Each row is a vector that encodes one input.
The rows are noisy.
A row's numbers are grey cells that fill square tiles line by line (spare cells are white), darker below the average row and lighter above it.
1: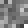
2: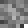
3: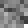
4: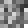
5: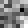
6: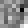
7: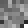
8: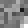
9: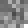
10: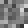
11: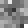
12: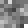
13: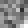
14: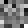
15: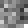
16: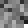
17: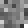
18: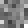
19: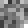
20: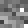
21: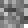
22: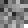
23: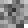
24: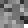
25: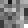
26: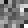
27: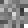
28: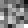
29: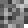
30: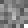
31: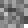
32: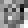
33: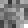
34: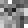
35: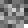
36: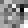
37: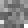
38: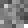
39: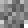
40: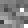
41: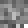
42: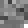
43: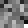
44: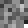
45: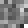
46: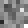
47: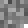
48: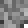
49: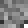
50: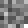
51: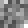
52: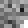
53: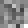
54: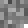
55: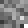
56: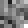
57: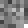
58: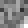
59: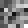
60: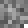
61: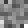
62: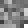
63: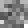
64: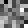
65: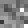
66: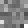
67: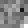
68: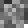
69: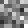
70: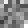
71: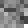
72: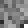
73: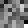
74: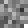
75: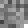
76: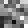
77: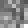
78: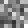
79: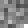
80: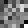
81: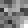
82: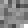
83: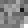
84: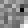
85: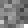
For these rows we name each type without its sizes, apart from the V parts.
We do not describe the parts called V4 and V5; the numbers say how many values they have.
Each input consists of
a value of V5, together with either a point on each of two lines, or a true/false value and a value of V4.
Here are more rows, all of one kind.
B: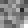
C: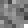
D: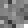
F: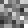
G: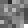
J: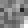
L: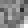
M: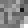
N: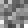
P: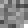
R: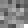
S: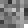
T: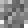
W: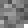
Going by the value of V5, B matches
J, L and M.
